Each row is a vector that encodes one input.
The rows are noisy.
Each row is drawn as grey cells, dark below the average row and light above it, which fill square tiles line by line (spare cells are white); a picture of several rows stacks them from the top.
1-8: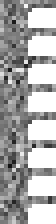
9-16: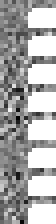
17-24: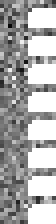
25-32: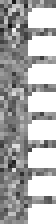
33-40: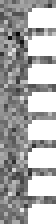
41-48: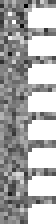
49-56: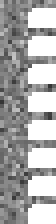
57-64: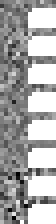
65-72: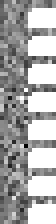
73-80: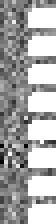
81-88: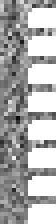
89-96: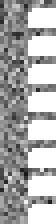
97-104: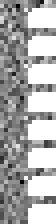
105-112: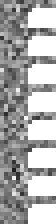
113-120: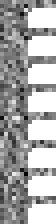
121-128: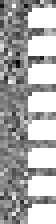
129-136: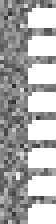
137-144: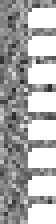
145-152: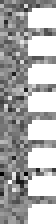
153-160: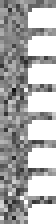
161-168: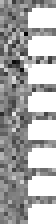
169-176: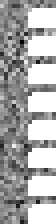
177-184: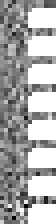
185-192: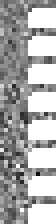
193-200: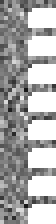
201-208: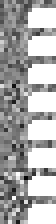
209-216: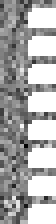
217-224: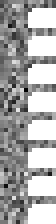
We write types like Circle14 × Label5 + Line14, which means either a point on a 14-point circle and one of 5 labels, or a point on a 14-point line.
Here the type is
Bool × Bool × Bool × Bool × Tree7 × Tree7 × (Tree7 + Unit).
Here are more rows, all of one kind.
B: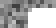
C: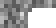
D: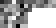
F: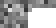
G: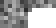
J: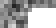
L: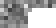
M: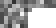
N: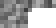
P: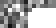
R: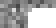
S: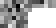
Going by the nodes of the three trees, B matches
G and N.
